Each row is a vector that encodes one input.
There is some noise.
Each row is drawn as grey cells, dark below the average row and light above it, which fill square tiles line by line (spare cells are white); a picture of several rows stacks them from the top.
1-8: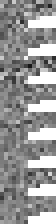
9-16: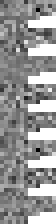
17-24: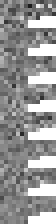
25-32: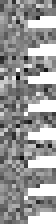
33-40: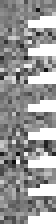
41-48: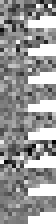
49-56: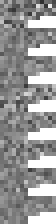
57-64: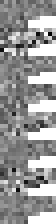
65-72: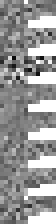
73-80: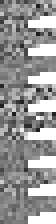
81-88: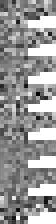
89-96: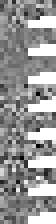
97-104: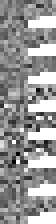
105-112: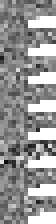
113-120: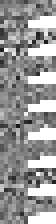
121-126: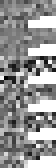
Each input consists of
either three true/false values, or a list of up to three points on a 4-point line.
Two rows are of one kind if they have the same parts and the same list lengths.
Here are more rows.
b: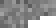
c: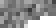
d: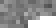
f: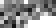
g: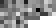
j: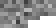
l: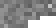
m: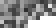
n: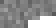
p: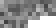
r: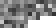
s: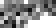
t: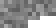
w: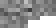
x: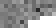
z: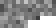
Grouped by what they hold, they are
b, j, l
c, f, s, w, z
d, n
g, x
m, p, r, t

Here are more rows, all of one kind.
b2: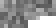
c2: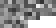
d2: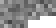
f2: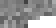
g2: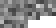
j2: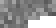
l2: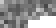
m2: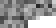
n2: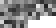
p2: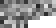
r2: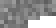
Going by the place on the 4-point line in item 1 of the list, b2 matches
c2, d2, f2 and n2.
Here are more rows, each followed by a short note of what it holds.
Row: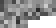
three true/false values
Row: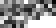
three true/false values
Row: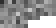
a list of one item
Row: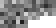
the empty list
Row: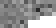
the empty list
